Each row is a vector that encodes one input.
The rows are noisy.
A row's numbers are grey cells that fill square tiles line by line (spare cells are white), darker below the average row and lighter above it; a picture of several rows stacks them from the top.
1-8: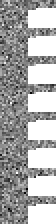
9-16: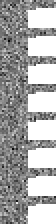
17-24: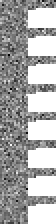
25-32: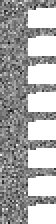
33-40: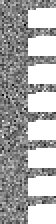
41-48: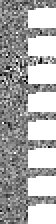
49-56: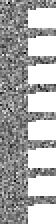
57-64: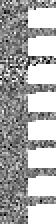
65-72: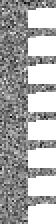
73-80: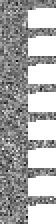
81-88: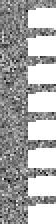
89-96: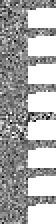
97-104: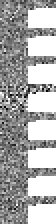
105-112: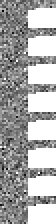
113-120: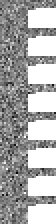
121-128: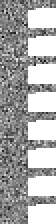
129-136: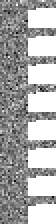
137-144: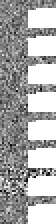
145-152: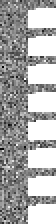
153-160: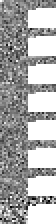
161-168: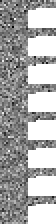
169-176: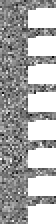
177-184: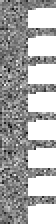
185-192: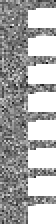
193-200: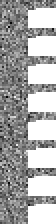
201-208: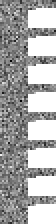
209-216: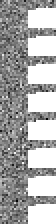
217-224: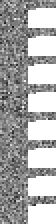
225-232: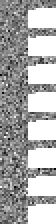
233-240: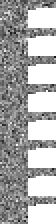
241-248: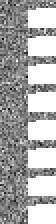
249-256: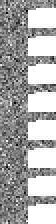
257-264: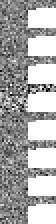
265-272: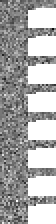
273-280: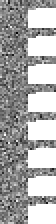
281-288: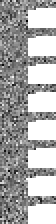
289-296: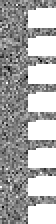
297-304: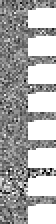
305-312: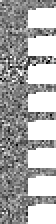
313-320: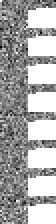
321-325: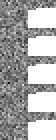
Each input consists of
a list of up to two points on a 9-point circle.
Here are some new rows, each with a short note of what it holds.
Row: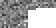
a list of two items
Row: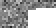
a list of two items
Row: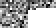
the empty list
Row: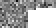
a list of one item
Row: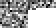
the empty list
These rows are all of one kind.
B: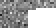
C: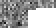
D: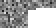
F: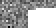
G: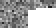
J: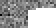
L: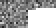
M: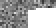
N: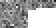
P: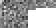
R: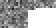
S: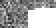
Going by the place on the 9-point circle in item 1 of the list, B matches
C and D.
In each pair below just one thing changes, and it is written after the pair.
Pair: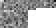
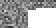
the place on the 9-point circle in item 2 of the list
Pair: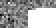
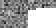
the place on the 9-point circle in item 1 of the list
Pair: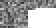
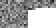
the place on the 9-point circle in item 1 of the list
